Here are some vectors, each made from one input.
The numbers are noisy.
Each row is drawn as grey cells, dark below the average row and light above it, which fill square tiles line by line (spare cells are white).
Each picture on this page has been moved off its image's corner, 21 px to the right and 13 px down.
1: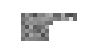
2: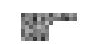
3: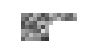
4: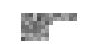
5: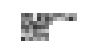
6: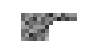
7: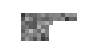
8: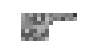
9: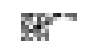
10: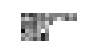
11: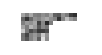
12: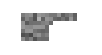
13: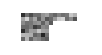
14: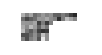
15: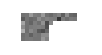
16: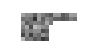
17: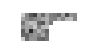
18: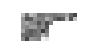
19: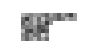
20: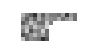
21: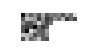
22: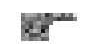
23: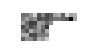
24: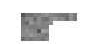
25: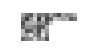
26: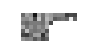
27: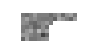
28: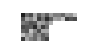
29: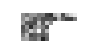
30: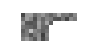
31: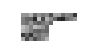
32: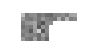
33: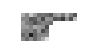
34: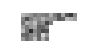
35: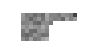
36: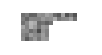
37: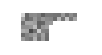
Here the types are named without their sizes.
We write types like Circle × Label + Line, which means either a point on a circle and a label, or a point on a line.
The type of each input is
Bool × Line.
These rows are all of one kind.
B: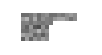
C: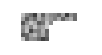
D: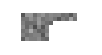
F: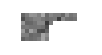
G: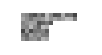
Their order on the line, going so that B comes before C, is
B, G, C, F, D.
